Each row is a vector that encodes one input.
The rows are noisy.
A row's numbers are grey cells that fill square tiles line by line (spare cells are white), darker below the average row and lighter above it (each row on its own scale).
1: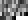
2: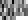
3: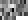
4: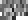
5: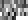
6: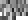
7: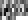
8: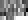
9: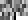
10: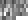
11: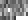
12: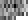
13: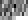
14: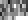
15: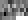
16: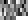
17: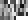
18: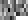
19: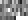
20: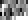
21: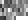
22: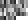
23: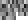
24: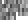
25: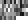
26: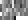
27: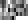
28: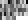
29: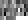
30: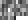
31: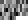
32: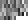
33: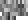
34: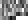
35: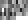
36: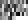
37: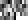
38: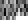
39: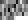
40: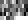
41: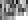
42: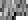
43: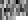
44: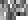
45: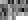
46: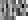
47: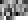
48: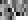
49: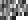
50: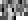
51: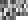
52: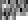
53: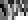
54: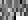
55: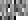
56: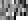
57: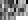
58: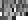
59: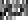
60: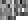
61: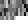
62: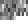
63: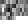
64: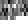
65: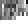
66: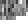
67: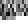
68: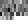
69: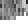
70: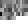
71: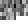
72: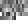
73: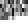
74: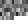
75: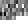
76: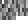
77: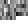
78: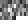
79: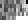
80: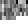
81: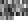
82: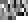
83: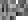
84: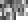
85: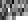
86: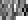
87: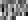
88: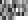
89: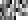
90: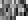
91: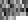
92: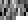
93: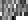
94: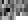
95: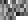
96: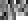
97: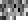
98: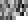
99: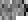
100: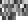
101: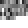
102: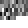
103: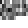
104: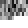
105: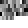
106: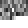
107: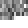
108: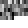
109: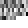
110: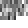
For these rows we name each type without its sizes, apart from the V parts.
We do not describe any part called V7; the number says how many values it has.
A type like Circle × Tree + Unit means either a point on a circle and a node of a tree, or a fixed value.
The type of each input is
Bool × Bool × Bool × Bool × V7 + Label.
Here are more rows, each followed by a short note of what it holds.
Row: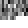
four true/false values and a value of V7
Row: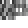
a label
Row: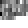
four true/false values and a value of V7
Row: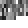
four true/false values and a value of V7
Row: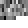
four true/false values and a value of V7
